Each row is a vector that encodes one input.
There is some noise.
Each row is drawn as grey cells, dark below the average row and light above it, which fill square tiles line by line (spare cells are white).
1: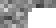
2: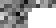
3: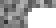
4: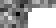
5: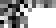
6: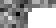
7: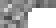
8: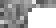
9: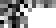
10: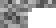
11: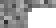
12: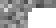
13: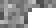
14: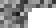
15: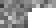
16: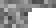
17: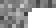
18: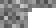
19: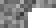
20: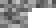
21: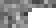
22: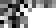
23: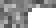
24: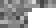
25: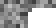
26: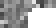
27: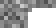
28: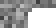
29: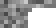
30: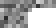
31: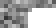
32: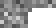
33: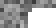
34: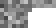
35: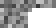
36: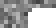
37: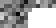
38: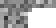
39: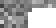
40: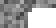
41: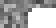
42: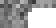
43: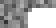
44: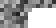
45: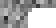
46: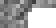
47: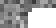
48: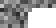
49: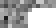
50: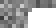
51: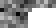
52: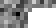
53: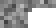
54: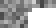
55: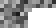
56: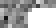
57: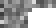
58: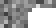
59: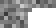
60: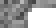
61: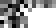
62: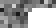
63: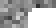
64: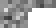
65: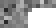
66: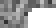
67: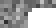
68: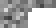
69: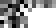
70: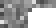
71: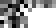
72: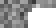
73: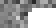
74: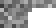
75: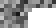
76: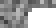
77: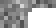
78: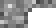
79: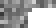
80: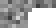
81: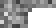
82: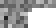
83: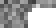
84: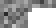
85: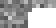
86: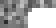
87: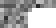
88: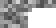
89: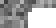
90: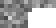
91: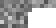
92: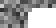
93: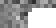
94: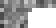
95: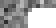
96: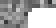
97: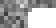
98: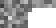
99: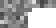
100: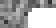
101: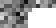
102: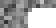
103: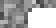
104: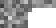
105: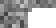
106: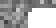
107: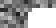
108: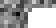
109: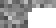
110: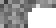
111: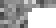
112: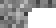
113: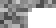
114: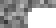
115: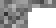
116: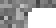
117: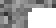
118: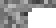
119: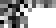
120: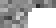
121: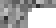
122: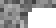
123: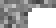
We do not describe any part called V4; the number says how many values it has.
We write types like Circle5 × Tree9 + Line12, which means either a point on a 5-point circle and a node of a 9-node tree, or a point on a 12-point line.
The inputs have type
List3(Bool × V4).
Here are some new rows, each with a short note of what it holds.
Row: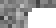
a list of two items
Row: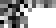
the empty list
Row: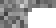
a list of three items
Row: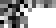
the empty list
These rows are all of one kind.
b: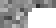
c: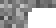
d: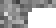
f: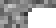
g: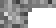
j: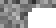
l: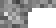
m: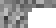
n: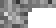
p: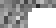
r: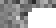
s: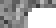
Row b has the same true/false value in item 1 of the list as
c and f.
